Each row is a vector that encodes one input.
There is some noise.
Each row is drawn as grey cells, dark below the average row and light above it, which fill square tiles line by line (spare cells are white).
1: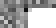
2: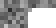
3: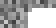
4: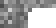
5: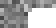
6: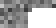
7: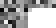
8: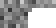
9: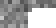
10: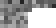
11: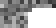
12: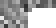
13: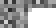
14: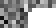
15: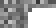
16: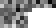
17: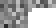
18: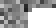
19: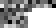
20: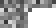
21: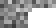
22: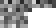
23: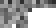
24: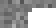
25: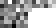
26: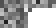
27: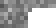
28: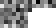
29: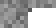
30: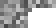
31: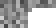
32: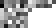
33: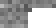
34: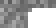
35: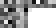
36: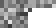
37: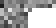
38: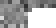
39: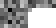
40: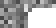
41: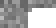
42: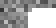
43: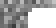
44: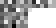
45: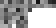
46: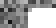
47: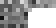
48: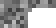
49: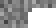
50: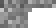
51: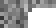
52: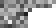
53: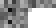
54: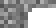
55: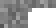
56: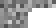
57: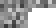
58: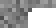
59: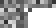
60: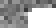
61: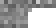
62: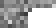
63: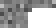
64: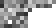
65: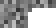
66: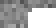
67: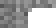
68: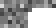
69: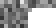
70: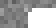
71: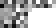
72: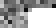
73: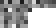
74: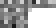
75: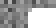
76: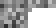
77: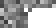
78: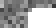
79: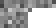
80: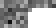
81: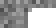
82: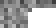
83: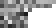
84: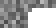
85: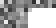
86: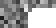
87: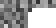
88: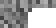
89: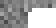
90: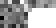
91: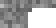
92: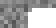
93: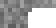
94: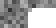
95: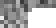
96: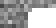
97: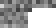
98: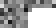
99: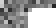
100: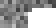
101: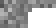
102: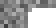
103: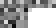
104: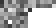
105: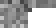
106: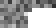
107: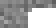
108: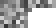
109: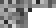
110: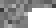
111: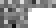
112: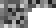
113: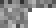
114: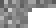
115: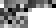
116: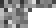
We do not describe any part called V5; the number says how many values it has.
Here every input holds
either a point on a 6-point line, or three true/false values and a value of V5.
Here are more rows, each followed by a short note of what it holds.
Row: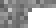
three true/false values and a value of V5
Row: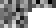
three true/false values and a value of V5
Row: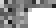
three true/false values and a value of V5
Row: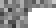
a point on a 6-point line
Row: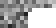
a point on a 6-point line
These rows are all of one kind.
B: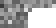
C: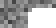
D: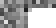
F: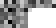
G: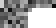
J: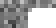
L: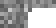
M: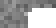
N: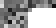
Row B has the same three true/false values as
C, J and L.
